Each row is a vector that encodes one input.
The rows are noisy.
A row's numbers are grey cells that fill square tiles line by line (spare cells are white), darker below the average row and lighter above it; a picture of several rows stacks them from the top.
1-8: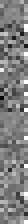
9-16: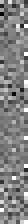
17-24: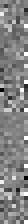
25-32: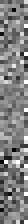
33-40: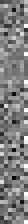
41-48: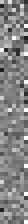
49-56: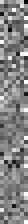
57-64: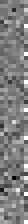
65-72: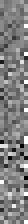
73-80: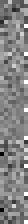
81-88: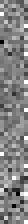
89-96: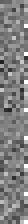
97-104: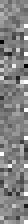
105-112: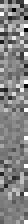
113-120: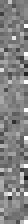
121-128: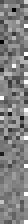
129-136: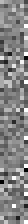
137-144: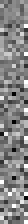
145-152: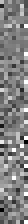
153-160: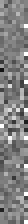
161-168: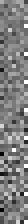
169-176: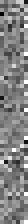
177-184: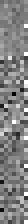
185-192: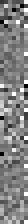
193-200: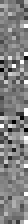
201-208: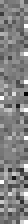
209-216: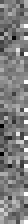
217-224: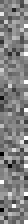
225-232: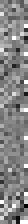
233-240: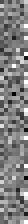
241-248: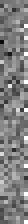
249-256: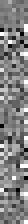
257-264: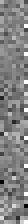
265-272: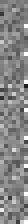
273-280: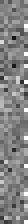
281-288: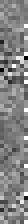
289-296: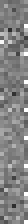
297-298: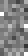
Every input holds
a list of up to three points on a 6-point circle.
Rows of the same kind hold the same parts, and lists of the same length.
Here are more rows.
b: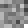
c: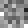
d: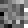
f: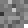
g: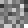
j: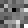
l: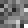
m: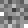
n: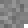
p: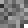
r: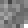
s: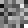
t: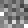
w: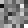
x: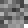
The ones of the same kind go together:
b, c, d, m, n
f, g, x
j, l, p, r, s, w
t

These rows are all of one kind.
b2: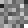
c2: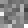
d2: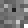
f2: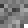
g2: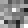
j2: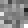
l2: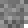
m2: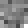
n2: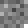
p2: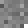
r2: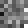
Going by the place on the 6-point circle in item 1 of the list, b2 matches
g2, l2, n2 and r2.
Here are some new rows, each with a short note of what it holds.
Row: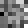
a list of three items
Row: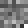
the empty list
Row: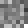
a list of one item
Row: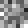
a list of three items
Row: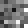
a list of three items
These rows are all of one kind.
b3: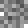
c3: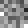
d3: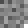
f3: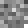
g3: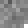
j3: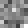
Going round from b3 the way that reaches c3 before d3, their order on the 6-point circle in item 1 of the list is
b3, c3, g3, d3, j3, f3.
